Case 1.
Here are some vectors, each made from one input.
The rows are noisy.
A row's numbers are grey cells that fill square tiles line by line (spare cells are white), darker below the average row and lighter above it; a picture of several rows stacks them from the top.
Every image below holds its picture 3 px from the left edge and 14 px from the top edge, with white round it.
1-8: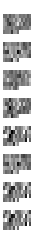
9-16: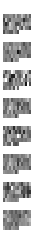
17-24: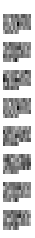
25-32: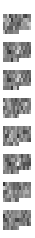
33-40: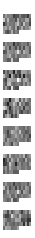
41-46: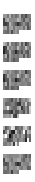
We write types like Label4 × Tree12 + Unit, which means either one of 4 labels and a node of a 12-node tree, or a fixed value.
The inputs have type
Tree9 + Unit.
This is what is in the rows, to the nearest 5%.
About 10% of them hold a fixed value. The rest hold a node of a 9-node tree.
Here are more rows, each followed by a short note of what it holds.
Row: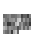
a node of a 9-node tree
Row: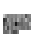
a node of a 9-node tree
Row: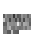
a node of a 9-node tree
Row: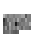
a node of a 9-node tree
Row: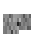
a node of a 9-node tree
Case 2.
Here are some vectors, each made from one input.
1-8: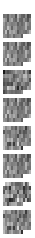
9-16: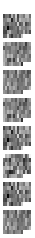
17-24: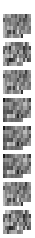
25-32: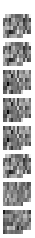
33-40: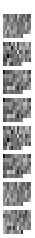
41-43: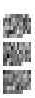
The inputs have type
Line5.
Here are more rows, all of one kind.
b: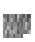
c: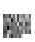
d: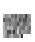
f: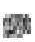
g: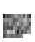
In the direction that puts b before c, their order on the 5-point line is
f, d, b, g, c.
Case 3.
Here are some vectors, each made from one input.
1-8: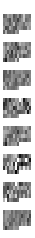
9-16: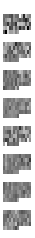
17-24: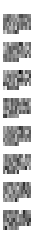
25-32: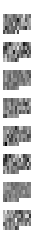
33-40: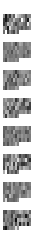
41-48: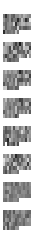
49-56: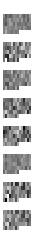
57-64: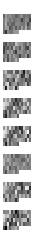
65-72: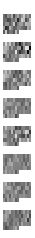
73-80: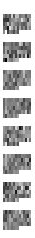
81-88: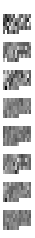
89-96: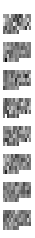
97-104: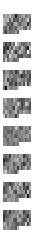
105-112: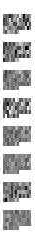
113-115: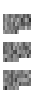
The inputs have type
Circle17.
